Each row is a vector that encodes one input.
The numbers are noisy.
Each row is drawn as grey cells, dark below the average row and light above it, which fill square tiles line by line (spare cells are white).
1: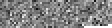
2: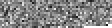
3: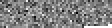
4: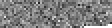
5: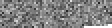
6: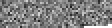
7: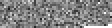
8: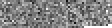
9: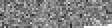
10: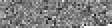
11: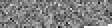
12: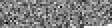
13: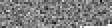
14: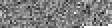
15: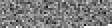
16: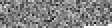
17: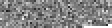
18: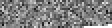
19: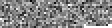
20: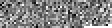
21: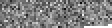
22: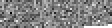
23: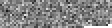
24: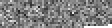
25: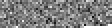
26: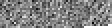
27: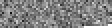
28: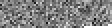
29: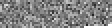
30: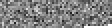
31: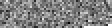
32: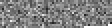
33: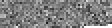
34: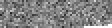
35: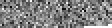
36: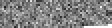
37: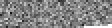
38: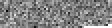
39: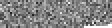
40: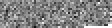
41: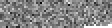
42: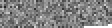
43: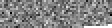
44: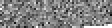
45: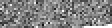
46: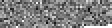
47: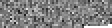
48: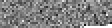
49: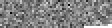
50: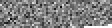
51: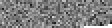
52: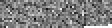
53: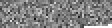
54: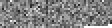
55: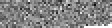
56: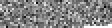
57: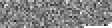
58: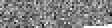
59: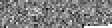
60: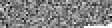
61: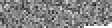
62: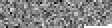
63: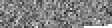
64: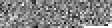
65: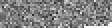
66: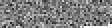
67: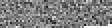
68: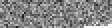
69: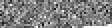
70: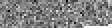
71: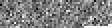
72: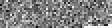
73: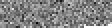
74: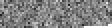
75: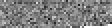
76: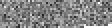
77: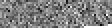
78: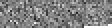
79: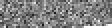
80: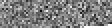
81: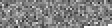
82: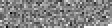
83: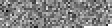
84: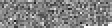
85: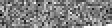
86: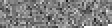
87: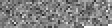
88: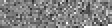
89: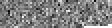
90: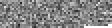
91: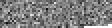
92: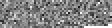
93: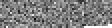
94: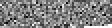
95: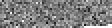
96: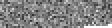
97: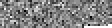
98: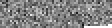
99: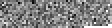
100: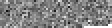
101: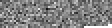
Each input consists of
a point on a 16-point circle.
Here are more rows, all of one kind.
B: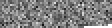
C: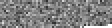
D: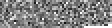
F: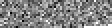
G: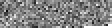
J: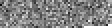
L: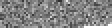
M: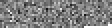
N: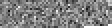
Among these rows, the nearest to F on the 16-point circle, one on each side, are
B and L.
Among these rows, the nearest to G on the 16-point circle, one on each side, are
D and J.
